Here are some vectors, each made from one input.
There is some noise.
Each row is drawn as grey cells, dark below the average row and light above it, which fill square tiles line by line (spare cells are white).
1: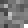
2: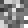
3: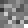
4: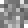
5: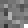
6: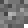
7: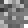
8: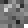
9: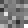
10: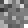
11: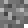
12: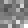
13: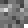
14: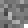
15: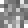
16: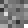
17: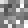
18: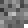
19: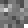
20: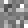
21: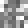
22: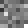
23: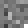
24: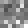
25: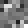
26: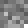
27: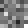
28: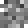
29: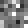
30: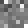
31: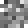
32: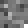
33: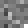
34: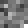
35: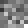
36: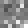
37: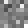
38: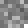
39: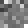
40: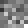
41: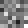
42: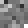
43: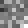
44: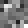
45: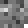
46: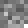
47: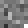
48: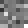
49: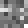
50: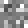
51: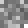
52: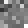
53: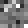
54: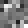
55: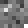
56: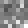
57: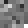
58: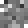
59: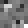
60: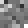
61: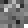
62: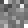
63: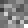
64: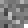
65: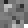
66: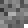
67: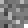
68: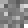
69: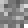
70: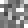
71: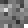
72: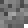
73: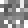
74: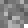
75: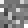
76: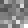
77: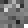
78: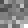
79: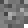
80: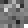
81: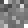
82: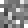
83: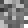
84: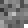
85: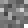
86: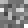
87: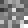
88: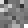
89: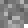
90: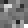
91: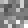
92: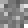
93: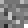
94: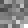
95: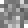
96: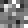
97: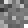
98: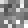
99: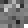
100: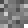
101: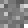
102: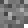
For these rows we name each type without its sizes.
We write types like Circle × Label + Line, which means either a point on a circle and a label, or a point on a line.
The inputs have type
Bool × Bool × Bool.
